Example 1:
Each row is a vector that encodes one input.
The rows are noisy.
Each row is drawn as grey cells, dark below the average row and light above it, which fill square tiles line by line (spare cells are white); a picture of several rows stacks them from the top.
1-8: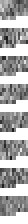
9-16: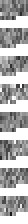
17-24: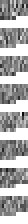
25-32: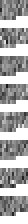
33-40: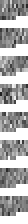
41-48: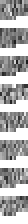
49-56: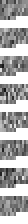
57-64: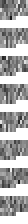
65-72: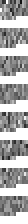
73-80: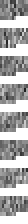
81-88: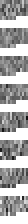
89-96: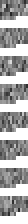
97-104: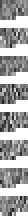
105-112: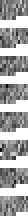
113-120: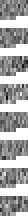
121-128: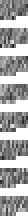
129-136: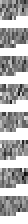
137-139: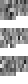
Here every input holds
either three true/false values, or a list of up to two points on a 5-point line.
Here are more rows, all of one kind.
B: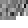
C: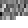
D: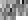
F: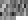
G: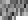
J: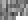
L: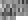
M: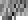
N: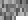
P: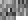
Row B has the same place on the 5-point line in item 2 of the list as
G and M.
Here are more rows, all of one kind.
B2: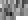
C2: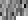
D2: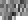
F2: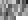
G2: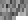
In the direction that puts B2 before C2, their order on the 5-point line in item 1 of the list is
B2, F2, C2, G2, D2.
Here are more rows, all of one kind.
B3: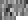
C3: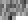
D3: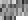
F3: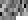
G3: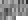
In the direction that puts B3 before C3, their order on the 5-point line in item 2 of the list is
B3, F3, C3, D3, G3.
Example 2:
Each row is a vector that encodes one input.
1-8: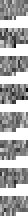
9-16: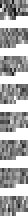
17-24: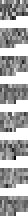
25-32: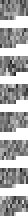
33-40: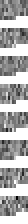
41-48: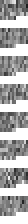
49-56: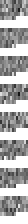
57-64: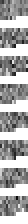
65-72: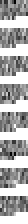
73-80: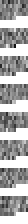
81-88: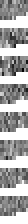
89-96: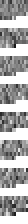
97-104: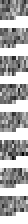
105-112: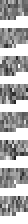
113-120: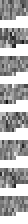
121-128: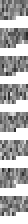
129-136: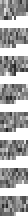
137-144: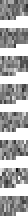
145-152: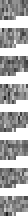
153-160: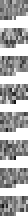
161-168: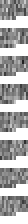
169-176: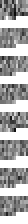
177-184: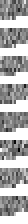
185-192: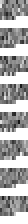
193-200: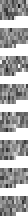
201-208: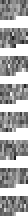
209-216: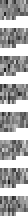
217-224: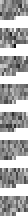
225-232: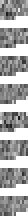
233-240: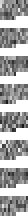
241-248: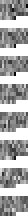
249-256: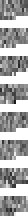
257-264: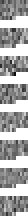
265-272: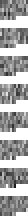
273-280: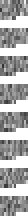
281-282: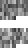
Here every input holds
either a point on a 7-point line, or a point on a 15-point line, or three true/false values.
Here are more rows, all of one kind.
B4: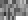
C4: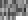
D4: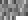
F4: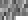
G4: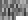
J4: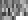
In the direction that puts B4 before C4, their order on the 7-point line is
D4, F4, B4, C4, G4, J4.
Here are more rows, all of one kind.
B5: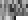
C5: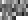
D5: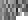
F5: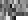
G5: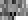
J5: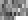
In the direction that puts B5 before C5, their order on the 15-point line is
G5, J5, D5, B5, F5, C5.
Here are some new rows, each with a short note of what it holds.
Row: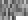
a point on a 7-point line
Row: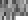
a point on a 7-point line
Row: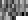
a point on a 15-point line
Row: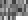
a point on a 7-point line
